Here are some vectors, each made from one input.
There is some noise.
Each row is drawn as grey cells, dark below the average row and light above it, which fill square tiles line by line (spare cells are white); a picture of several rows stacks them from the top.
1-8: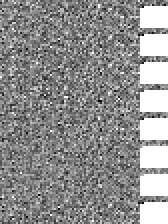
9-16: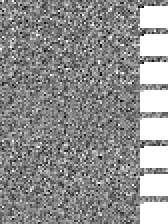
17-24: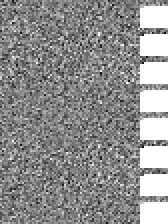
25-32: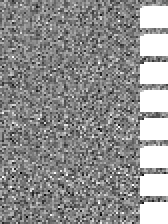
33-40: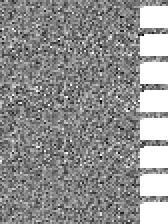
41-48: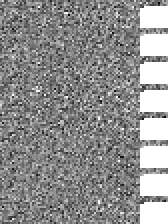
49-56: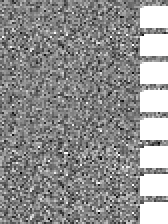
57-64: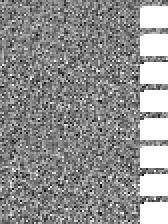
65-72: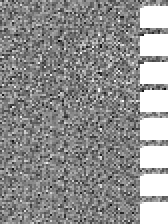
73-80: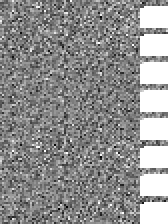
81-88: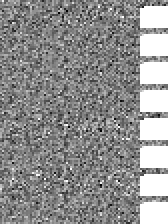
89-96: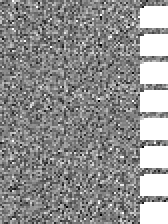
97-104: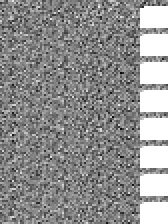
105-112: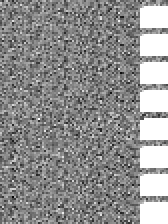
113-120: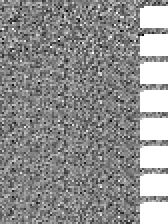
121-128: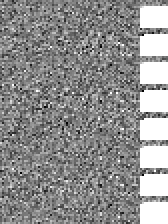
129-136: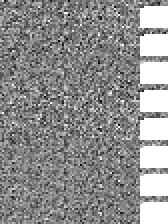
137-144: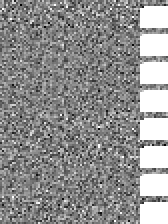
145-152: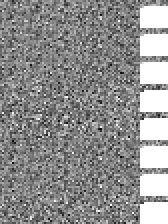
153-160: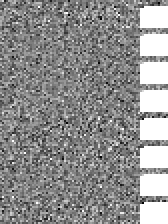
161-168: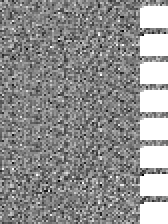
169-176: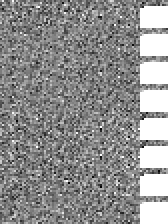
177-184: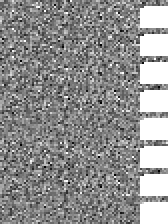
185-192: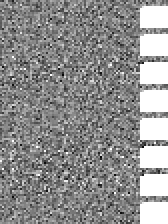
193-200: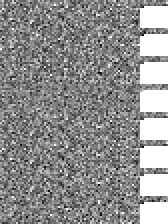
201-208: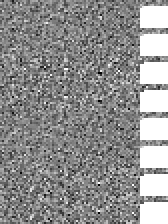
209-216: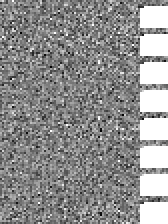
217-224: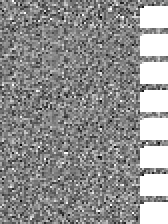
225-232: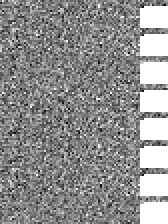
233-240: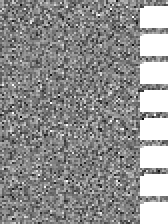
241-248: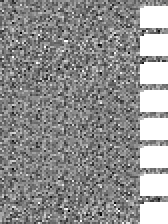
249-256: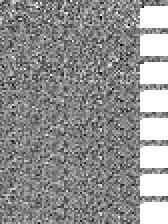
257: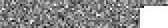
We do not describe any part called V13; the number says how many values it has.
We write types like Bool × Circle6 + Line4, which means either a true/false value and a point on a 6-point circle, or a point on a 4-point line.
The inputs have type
Line5 × (Tree11 + Unit) + Line8 × V13.
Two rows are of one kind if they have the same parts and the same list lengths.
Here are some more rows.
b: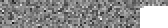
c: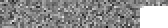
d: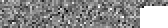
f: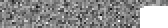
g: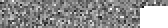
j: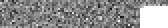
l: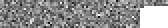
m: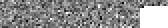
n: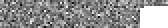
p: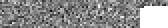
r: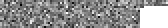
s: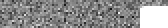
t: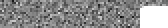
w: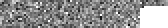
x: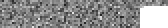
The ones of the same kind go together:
b, c, f, j, s, t, x
d, g, m, p, w
l, n, r

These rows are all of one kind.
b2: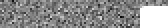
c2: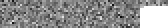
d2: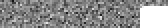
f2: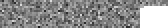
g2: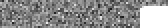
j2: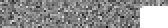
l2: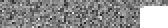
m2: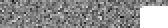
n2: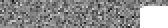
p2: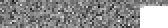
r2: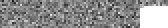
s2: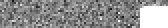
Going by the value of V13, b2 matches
d2, m2 and n2.
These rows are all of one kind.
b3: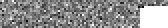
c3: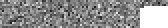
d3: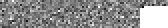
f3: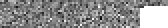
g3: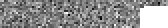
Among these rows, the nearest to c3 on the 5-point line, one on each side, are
f3 and g3.
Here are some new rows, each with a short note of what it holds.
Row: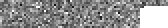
a point on a 5-point line and a node of an 11-node tree
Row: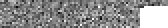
a point on a 5-point line and a node of an 11-node tree
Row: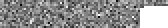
a point on a 5-point line
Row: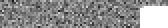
a point on an 8-point line and a value of V13
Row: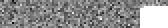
a point on an 8-point line and a value of V13
